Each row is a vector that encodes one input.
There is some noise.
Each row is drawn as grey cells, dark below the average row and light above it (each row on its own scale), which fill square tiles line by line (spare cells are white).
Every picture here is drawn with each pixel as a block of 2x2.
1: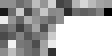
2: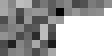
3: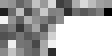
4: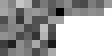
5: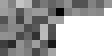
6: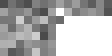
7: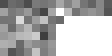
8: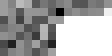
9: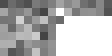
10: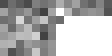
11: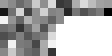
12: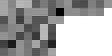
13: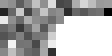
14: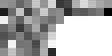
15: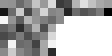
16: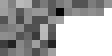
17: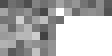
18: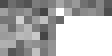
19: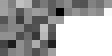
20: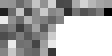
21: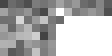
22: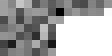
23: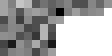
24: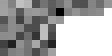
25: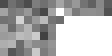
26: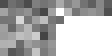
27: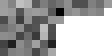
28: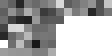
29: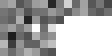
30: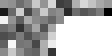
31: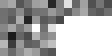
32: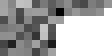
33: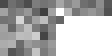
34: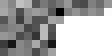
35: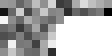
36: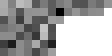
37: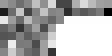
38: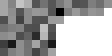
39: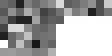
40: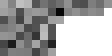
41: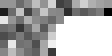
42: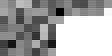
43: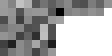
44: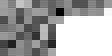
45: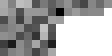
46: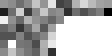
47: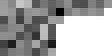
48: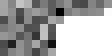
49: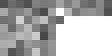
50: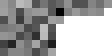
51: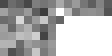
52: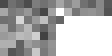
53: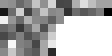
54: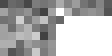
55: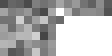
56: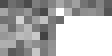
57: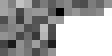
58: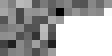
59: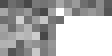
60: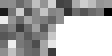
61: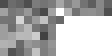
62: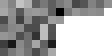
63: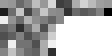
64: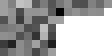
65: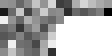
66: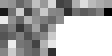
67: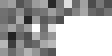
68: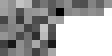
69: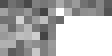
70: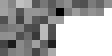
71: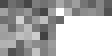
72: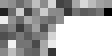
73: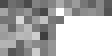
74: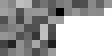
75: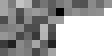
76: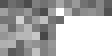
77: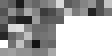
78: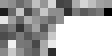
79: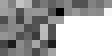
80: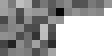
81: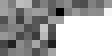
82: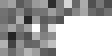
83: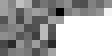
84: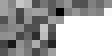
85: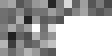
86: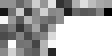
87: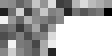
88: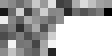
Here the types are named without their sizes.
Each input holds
a label.
